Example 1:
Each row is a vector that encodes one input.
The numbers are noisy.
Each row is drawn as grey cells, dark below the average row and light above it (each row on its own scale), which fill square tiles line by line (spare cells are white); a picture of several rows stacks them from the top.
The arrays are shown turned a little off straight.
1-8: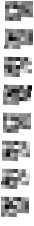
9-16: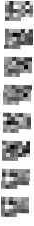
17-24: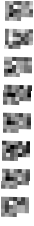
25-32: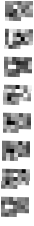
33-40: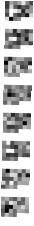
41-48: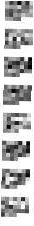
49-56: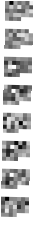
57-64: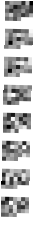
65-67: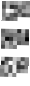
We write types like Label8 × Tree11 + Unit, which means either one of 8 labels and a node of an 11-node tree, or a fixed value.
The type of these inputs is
(Bool × Bool × Bool + Unit) × Line5.
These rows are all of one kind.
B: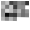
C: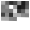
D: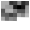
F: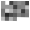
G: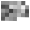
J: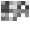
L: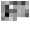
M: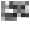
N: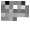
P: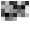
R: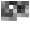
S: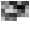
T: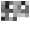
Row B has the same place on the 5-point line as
D, F, P and S.
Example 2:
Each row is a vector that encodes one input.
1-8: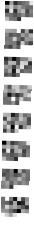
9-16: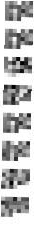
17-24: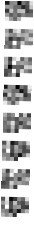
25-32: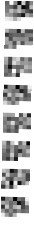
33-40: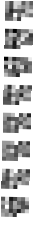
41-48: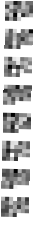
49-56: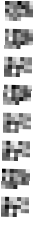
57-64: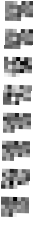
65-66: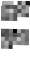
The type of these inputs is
Bool × Bool × Bool + Line8.
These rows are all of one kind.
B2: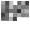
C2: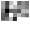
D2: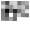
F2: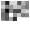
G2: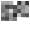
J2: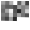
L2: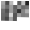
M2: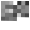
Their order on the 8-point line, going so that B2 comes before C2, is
M2, G2, J2, L2, B2, C2, F2, D2.
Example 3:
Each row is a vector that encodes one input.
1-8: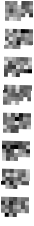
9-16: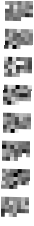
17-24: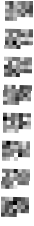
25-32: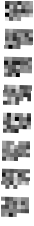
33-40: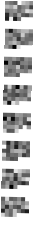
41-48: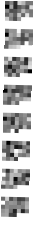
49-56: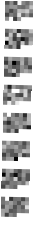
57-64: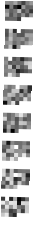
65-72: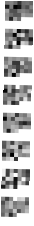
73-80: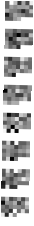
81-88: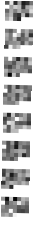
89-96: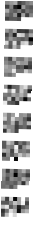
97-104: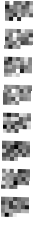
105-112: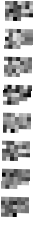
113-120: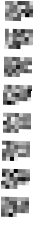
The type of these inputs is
(Bool × Bool × Bool × Bool + Unit) × Label9.
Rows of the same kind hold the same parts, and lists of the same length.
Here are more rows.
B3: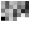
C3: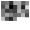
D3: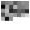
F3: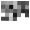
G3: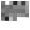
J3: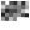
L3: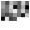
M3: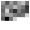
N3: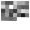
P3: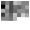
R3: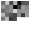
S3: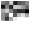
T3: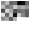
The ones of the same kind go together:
B3, C3, D3, F3, G3, J3, L3, M3, N3, P3, S3
R3, T3

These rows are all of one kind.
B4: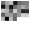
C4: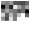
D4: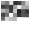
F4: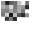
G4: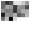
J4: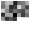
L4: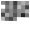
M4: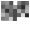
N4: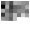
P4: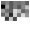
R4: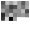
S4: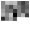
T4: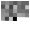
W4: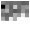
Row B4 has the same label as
F4, J4, L4 and P4.
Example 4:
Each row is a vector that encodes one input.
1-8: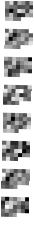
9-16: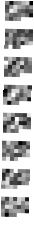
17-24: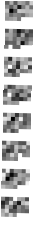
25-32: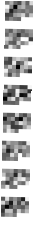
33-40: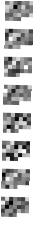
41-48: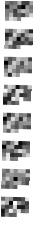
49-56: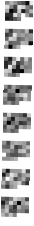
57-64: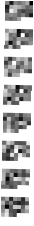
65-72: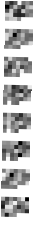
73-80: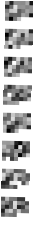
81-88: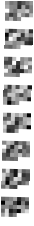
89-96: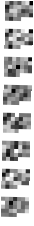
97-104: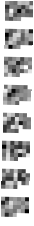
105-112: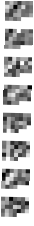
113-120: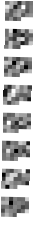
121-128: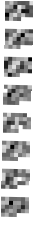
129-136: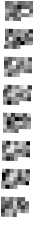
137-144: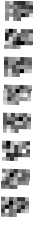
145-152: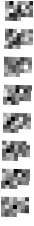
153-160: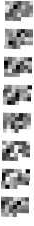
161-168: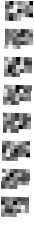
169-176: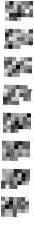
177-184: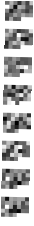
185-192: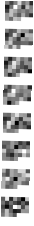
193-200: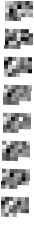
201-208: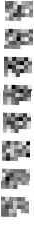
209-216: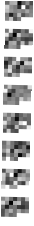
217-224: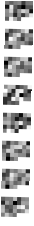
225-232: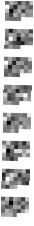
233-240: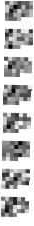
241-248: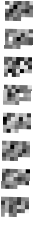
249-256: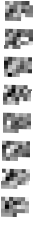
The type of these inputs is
Bool × Bool × Bool × Line10.
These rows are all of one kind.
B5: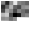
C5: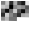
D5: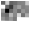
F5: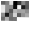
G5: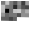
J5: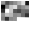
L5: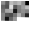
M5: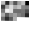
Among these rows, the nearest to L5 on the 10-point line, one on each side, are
B5 and M5.
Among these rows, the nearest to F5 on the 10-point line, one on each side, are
B5 and G5.
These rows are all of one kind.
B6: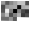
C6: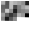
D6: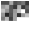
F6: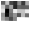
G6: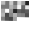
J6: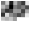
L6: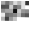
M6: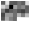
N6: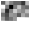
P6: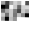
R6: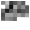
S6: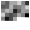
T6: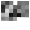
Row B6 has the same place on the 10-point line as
C6, G6, L6 and S6.
